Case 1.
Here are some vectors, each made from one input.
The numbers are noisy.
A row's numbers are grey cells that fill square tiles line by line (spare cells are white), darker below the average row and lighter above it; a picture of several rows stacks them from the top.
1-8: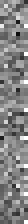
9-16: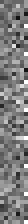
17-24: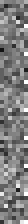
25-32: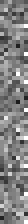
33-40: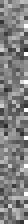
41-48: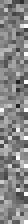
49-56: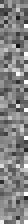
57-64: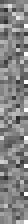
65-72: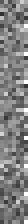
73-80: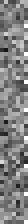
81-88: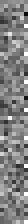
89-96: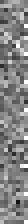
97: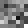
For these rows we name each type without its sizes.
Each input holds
a point on a line and a node of a tree.
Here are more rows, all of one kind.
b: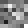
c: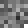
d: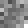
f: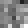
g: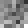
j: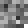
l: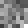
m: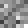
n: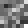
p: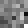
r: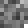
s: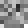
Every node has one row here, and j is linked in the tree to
n and s.
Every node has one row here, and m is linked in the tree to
d, f and g.
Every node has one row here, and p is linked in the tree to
c and r.
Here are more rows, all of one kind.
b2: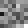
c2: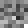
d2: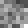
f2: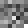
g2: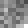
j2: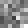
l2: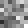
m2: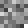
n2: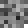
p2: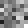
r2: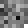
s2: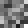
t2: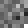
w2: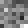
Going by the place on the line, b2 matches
n2, r2, s2 and w2.
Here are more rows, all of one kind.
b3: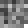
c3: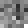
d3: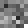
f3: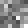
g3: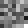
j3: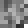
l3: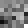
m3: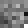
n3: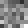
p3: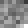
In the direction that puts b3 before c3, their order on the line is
g3, b3, c3, d3, n3, p3, j3, m3, f3, l3.
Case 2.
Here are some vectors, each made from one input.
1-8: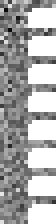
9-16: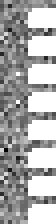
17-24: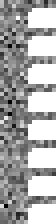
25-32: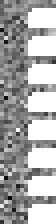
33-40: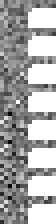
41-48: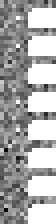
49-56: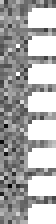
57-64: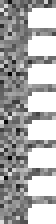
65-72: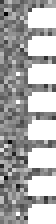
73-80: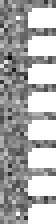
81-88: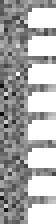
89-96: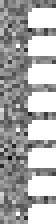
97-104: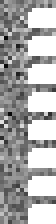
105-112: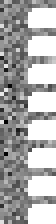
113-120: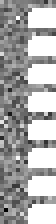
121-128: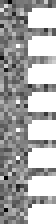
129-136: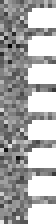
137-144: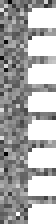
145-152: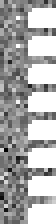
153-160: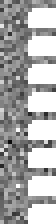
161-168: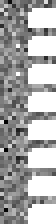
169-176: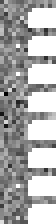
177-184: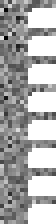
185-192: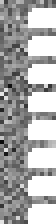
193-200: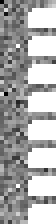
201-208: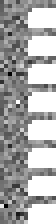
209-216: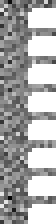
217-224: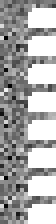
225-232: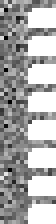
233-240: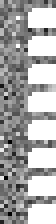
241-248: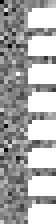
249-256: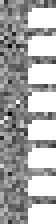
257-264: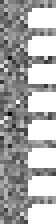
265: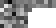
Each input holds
either a point on a 5-point line, or a point on a 13-point line.
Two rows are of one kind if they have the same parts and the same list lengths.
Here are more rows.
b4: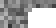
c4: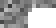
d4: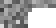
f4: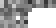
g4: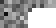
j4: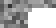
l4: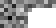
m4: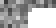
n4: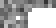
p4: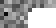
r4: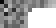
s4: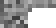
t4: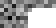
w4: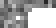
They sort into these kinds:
b4, c4, d4, f4, g4, j4, m4, n4, p4, r4, s4, w4
l4, t4

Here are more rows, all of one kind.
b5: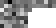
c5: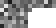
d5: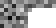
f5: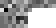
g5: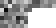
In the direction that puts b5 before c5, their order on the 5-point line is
g5, f5, d5, b5, c5.
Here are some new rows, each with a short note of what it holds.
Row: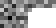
a point on a 5-point line
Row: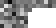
a point on a 5-point line
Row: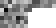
a point on a 5-point line
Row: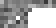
a point on a 13-point line
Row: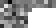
a point on a 5-point line
